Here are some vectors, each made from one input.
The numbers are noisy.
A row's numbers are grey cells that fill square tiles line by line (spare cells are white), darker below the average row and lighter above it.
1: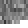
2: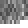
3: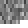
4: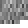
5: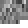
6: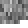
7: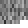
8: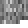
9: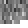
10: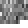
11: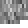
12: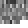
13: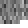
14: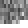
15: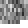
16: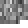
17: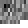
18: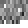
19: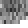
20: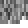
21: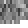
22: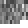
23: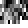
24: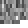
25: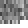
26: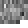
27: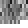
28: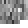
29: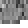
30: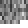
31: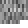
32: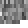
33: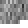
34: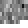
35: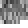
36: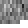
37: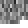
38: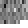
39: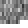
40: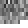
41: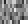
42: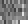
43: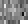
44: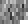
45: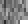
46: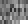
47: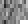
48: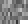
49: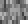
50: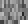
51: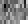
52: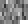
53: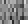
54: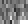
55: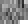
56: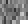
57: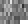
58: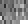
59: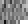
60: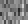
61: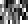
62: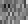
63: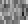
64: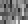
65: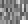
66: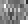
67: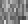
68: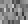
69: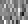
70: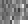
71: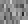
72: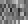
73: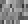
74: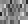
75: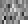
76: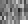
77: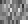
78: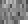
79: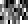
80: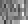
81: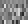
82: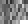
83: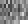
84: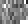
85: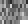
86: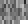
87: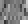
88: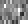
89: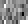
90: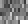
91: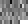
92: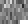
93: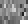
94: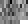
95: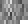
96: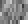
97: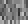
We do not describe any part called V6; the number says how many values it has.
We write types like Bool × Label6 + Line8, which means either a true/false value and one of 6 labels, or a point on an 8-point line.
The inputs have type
Bool × (Tree7 + V6) + Unit.
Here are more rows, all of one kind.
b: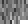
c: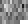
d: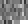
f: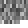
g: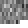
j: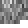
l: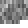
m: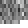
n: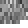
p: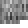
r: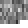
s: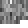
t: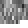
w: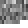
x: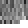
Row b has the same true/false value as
d, f, m and x.
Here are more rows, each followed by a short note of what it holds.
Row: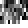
a fixed value
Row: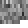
a true/false value and a value of V6
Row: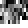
a fixed value
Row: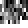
a fixed value
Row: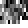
a fixed value
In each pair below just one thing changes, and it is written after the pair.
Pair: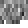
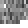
the value of V6
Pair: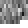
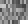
the value of V6
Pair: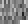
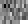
the true/false value
